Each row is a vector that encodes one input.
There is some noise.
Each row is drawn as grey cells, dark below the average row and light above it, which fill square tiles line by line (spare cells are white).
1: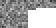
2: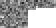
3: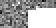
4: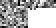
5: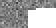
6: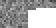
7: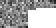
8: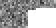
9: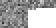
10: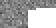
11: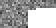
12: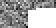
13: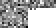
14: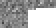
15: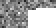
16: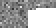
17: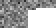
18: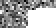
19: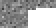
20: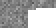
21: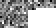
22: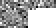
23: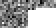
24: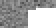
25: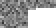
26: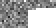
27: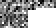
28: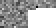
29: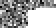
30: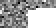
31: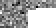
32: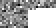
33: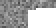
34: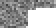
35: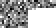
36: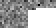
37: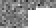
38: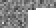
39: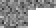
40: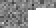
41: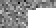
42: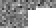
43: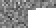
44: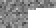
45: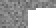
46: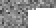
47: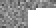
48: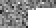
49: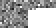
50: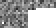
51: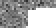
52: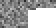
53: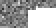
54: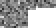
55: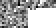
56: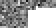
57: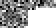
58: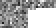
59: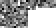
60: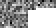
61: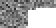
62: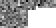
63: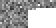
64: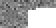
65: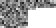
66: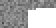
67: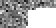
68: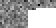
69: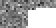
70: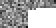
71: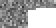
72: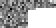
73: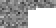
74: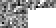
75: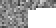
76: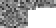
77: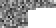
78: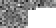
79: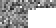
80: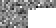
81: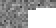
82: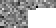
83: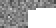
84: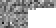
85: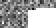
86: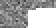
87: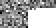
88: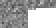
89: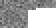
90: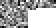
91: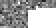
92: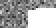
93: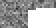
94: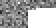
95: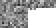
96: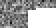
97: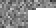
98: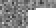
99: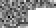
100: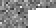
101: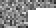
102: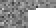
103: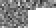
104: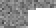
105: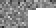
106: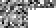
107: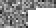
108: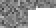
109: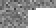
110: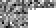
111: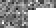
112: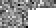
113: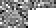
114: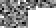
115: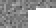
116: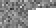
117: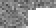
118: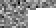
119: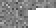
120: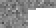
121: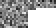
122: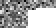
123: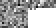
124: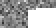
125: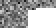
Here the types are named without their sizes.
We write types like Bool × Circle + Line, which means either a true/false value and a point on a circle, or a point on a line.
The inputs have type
(Circle + Unit) × Line + Tree.
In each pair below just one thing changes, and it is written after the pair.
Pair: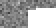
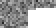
the place on the circle
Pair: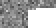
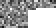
the place on the line
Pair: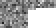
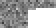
the place on the circle
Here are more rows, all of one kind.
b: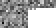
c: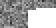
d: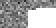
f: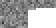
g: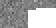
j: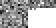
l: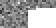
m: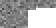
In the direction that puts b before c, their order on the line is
l, m, b, j, f, d, g, c.
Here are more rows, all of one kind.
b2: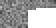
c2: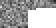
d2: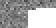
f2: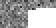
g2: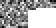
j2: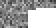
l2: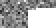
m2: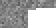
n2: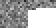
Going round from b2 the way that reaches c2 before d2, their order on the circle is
b2, f2, c2, g2, j2, d2, m2, l2, n2.
